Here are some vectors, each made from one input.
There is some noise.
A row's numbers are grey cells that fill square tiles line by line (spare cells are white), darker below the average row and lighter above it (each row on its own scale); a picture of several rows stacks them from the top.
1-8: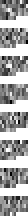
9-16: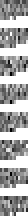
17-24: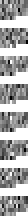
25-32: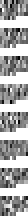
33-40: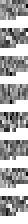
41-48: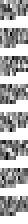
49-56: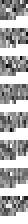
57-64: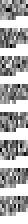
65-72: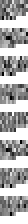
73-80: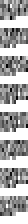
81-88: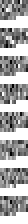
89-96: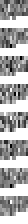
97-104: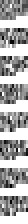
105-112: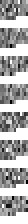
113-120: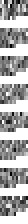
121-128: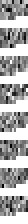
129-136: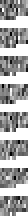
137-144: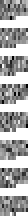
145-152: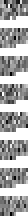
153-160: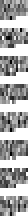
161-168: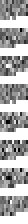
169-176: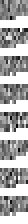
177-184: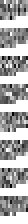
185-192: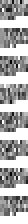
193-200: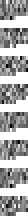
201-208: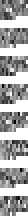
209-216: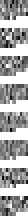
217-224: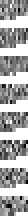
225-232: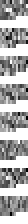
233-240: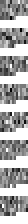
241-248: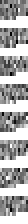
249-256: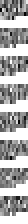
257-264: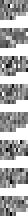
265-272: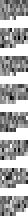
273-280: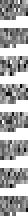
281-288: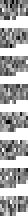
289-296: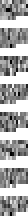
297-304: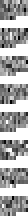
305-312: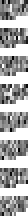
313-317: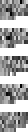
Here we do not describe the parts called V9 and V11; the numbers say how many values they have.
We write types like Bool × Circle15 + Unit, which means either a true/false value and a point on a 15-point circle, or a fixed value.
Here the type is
Bool × (Circle16 + Unit) + V9 × V11.
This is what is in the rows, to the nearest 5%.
About 50% of them hold a true/false value, together with either a point on a 16-point circle, or a fixed value. The rest hold a value of V9 and a value of V11.
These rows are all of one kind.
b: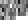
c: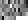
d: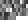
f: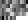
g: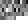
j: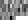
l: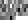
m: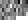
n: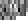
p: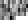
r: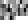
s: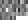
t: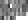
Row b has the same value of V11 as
f, m and t.
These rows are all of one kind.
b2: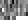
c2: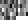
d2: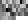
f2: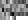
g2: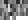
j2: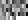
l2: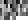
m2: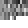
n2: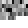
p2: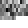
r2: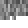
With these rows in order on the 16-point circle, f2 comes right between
d2 and m2.
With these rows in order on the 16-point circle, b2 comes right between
n2 and r2.
